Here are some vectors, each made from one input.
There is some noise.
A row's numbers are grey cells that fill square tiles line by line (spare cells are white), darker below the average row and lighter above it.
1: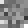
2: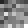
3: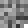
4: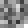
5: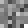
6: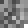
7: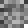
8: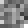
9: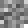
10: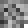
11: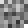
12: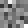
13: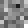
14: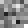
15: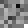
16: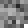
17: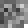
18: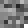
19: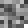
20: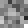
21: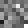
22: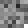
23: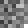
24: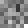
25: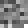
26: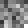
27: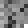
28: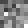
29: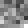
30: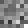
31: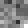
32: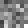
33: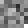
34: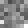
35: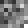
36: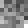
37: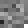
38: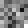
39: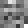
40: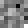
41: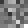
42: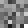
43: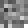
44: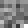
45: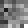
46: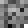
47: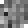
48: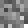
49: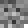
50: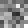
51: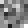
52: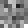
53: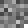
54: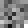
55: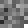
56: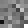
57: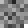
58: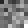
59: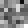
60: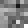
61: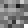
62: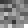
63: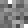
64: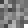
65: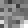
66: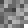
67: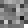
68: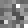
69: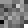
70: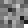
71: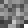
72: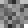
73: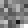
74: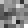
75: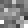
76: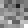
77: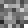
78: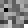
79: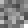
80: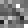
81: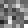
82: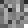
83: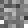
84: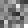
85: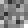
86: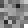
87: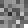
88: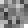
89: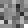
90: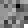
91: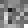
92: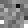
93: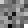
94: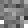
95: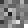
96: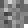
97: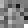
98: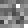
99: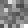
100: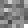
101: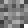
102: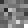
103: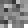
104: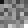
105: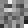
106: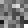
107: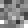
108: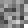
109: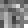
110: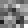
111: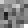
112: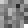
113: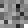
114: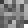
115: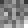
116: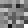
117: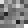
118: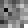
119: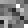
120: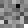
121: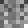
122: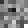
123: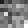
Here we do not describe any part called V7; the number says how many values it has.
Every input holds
a node of an 8-node tree, together with either a node of an 8-node tree, or a value of V7.
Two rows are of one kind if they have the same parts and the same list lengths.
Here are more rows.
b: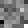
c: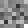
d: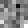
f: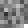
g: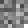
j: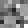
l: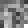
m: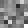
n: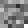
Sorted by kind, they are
b, g, j, l
c, d, f, m, n

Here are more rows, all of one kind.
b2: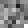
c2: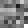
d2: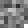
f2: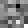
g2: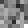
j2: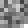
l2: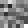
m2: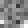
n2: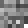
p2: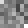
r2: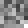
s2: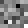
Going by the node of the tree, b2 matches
g2, j2 and r2.
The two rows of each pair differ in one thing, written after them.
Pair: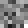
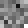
the value of V7
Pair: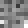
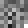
the value of V7
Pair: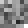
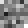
the node of the tree
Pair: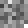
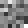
the node of the tree
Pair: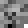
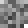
the node of the tree
